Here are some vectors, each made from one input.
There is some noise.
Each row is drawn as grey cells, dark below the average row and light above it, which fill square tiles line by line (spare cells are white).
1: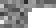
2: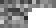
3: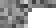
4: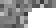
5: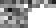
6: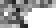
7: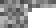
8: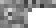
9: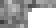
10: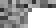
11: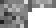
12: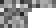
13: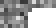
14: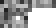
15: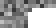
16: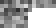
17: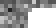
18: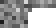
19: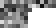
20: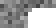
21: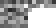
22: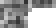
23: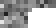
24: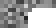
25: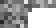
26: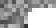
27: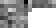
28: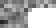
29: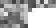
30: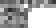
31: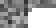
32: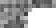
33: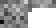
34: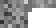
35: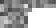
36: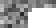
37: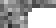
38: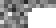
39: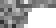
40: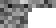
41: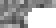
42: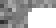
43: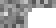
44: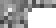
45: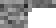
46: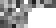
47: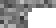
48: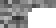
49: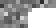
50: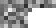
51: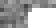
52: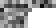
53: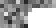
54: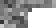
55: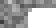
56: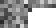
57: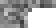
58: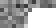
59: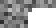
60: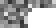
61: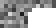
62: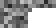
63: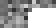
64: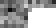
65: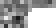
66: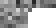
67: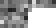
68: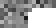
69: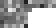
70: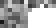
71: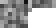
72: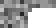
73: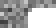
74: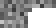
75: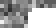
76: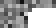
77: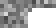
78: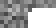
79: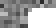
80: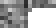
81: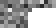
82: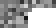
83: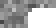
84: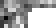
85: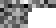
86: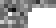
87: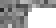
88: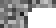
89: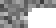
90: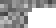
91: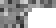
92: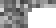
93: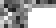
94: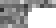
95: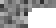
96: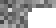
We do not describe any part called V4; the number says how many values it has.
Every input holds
a point on a 5-point line, together with either a point on a 5-point line, or a value of V4.
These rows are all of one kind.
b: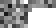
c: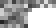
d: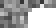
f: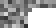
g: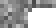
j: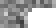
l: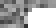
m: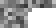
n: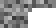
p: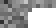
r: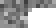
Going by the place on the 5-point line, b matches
c, f and l.
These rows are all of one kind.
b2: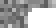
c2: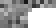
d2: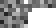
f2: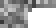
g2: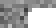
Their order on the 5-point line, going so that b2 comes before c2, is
g2, b2, d2, f2, c2.
